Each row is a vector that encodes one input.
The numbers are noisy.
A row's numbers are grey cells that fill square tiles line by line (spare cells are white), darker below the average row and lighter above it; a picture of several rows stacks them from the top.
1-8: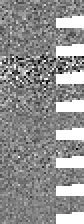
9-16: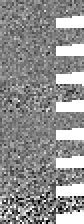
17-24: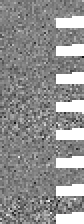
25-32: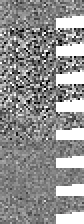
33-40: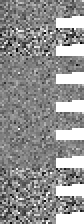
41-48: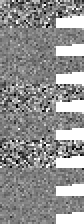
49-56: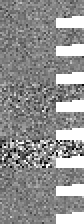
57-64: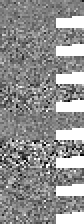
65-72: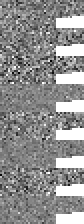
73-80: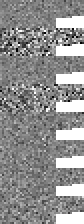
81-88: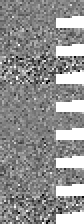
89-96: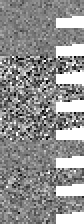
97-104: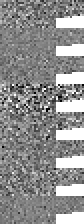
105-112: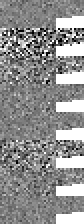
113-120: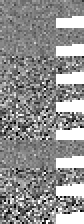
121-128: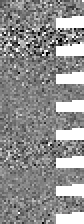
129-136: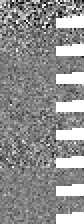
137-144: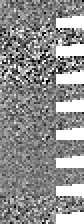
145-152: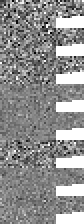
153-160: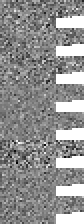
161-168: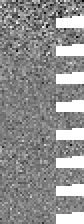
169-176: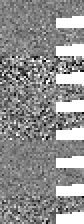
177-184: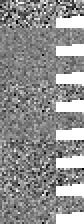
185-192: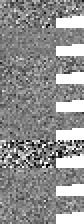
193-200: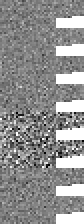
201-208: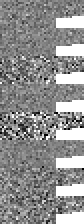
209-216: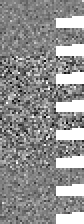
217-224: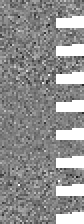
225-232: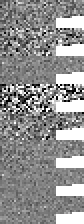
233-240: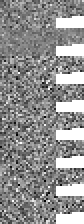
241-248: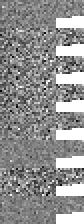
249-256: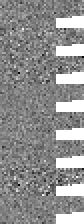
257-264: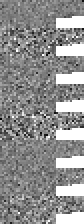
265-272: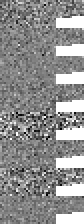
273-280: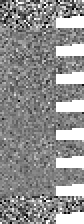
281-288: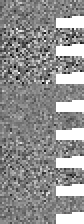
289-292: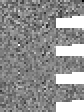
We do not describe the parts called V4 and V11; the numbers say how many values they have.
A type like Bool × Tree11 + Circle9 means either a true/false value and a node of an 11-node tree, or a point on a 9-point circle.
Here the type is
(Bool × V4 + V11) × Tree12 × (Tree12 + Unit) + Circle8.
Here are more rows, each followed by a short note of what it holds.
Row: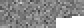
a node of each of two 12-node trees, a true/false value and a value of V4
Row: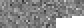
a node of a 12-node tree, a true/false value and a value of V4
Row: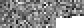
a node of each of two 12-node trees, a true/false value and a value of V4
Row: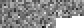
a node of a 12-node tree and a value of V11
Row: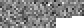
a point on an 8-point circle
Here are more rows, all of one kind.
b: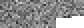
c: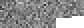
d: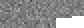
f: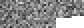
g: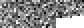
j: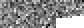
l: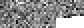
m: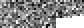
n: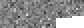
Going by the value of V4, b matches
l and m.
